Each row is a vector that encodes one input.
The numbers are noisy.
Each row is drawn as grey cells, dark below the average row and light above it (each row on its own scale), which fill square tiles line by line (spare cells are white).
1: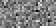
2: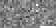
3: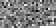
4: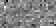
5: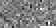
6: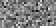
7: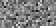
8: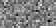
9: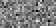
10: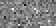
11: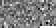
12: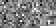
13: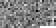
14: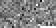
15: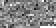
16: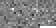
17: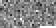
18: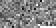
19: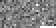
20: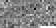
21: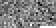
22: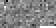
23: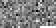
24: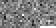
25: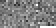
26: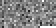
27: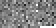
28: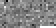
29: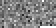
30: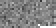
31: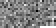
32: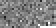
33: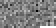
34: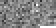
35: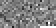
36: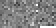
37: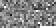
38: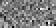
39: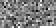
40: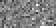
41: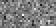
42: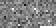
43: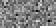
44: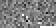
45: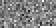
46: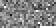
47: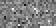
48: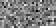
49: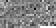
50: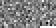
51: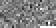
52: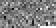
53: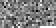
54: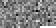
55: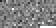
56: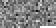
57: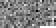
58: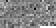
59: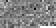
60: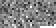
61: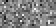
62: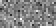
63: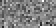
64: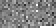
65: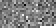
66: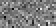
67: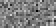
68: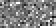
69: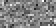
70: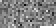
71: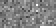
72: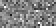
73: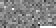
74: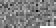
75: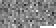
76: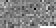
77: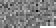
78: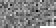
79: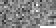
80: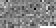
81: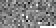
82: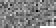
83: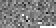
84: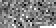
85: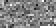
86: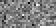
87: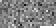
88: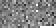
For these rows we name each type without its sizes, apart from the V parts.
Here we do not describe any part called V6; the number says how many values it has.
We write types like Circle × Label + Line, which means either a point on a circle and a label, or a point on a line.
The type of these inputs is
(Bool × Bool × Bool + Unit) × V6 + Line.
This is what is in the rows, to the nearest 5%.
About 25% of them hold a point on a line. The rest hold a value of V6, together with either a fixed value, or three true/false values.
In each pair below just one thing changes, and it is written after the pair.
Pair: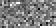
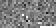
the value of V6
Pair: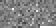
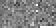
the value of V6
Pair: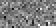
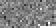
one of the three true/false values
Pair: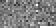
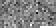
the value of V6
